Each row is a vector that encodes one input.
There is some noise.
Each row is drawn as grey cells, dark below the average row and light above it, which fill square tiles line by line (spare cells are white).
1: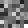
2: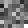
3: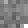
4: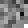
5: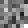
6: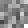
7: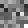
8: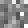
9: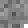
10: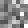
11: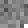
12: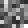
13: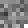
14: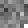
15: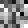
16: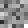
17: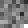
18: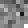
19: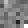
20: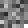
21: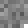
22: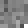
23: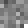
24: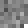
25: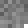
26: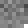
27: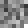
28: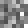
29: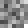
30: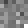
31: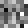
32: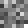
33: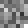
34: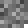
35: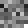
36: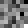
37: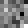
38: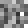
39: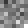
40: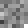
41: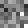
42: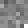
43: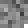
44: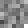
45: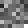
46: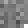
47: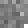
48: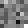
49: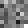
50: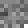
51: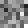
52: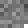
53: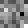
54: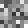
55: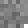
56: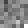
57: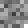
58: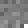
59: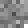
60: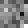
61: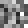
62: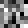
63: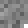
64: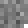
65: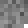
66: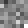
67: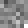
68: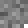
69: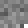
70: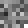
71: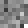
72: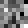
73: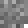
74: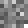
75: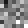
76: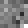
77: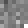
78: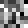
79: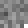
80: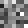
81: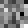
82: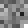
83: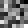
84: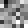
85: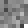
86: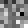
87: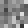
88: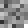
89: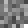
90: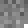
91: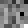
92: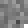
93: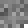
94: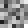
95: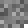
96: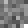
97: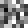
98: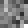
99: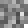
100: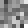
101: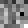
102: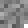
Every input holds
either a point on an 8-point line, or a point on a 10-point line.
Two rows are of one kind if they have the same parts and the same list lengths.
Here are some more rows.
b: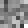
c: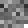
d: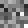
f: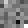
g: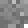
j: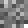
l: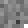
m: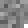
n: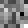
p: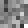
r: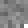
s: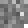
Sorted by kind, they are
b, c, d, p, r
f, g, j, l, m, n, s

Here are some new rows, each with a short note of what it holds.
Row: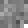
a point on an 8-point line
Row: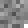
a point on an 8-point line
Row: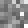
a point on an 8-point line
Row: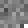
a point on a 10-point line
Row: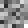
a point on an 8-point line
